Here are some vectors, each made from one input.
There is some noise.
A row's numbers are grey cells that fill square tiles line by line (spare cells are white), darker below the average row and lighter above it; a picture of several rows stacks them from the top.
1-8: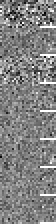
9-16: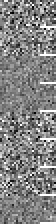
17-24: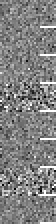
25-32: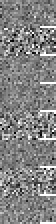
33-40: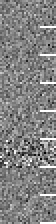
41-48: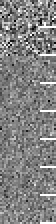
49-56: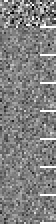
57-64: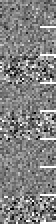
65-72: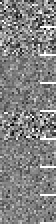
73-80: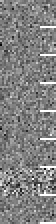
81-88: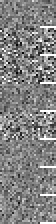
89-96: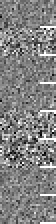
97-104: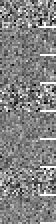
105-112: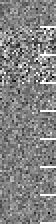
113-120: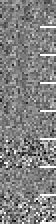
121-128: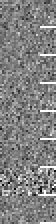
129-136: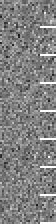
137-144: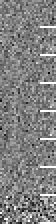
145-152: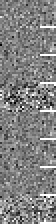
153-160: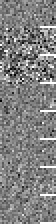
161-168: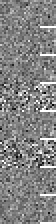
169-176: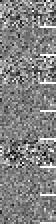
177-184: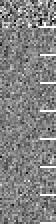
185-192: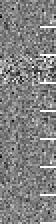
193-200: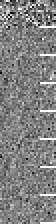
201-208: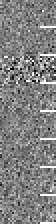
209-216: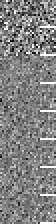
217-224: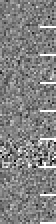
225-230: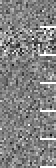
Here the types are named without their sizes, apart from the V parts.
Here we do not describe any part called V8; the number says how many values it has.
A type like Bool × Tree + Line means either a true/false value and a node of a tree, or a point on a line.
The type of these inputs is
Bool × Circle × List(V8) + Label.
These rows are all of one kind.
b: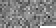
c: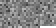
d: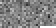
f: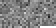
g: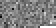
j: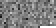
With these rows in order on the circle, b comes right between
f and g.
